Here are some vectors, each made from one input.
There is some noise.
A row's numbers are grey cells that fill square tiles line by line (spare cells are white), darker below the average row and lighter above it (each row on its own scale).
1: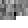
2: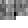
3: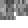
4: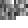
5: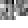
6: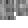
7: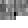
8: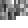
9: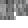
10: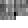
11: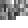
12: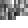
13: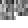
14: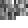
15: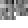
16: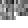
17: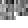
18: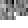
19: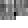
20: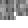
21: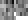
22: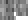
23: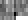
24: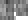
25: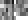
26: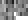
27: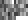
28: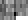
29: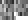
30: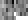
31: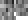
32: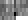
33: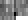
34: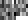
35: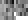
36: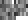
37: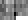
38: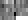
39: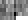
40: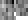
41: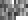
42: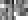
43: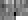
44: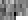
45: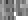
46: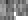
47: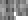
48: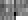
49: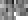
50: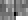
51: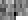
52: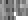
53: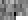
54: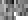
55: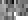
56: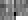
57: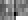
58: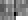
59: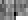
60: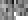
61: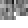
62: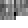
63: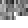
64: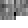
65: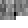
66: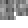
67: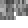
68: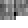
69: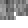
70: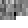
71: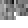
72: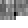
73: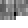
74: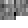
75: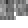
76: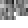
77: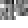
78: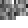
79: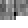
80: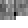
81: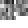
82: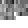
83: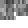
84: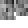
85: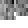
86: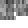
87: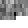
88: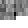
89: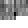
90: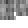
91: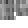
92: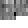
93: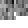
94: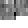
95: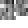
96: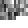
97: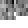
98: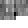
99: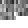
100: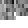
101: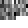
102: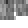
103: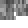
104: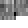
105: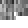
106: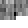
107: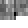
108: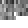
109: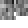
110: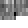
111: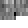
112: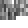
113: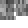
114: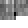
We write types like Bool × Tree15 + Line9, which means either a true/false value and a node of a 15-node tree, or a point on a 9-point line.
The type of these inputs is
Bool × (Line4 + Line7).
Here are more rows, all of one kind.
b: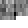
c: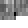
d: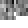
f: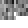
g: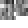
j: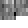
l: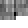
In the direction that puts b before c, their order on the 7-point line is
g, b, d, f, l, c, j.
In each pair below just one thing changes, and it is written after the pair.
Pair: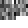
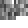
the place on the 4-point line
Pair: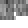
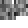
the true/false value
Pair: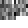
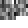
the place on the 4-point line
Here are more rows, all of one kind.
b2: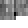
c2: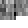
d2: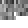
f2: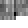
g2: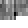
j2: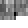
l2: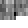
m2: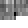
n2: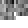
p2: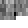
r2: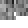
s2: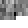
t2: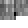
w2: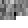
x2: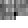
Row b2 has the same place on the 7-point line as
f2, n2, t2 and x2.
